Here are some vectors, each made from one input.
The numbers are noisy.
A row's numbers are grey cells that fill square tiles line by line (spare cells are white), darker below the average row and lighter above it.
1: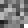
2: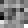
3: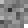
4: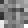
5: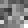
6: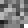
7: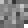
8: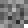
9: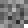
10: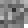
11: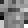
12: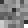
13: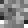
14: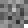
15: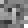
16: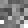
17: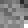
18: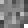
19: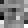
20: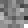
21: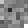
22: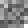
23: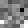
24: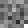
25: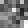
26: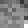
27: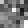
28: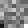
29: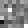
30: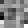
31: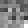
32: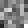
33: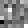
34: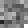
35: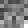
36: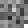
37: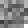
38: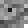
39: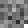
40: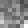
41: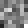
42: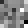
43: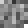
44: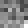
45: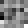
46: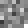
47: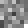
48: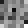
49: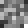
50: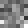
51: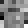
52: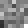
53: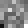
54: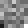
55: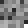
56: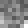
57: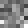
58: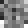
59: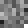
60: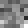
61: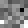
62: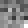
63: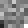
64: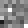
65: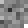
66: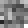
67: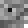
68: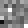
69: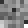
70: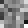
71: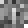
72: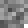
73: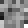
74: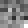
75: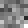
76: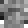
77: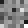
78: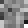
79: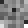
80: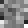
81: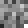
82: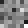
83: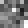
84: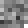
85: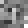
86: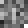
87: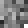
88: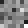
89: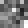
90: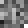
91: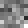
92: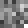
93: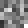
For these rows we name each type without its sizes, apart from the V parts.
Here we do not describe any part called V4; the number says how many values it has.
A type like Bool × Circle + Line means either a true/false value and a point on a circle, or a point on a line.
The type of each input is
Bool × List(V4) + Circle × Label.
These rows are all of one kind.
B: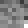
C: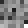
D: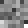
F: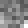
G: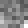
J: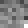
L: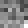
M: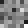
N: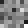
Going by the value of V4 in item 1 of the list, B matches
J, M and N.
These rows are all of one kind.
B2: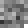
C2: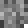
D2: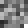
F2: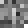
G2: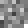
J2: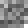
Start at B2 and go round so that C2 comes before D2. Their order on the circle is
B2, F2, C2, D2, G2, J2.
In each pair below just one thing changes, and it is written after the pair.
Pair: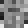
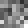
the true/false value
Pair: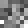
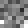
the value of V4 in item 2 of the list
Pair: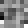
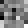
the value of V4 in item 2 of the list
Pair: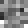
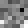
the true/false value
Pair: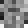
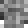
the value of V4 in item 1 of the list
